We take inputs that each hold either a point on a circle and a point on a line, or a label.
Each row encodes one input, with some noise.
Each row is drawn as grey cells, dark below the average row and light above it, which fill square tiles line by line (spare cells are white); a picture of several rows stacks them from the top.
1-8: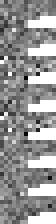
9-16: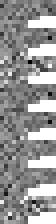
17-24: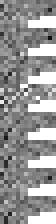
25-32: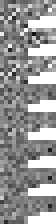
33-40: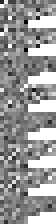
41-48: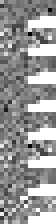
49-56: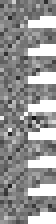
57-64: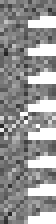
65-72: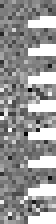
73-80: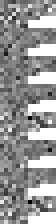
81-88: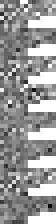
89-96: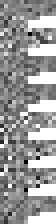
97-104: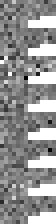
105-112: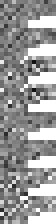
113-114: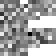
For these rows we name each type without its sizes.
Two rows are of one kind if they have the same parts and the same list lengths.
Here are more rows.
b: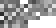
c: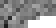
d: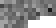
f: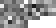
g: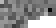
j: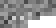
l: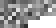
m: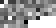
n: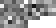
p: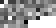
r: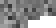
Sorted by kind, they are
b, f, l, m, n, p
c, d, g, j, r

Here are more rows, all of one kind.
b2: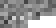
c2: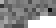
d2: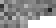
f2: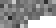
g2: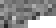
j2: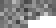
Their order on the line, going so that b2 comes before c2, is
j2, b2, g2, d2, c2, f2.
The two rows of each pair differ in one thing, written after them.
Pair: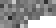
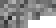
the place on the line
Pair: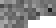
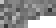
the place on the line
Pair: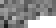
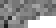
the place on the circle
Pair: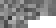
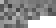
the place on the line
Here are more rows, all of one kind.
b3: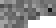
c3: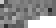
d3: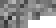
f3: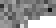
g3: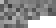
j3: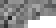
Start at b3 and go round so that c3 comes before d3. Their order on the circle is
b3, c3, g3, f3, d3, j3.
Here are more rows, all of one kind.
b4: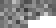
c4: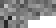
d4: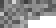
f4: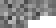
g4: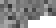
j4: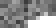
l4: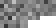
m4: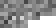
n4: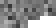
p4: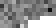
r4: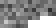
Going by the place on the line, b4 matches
d4 and j4.
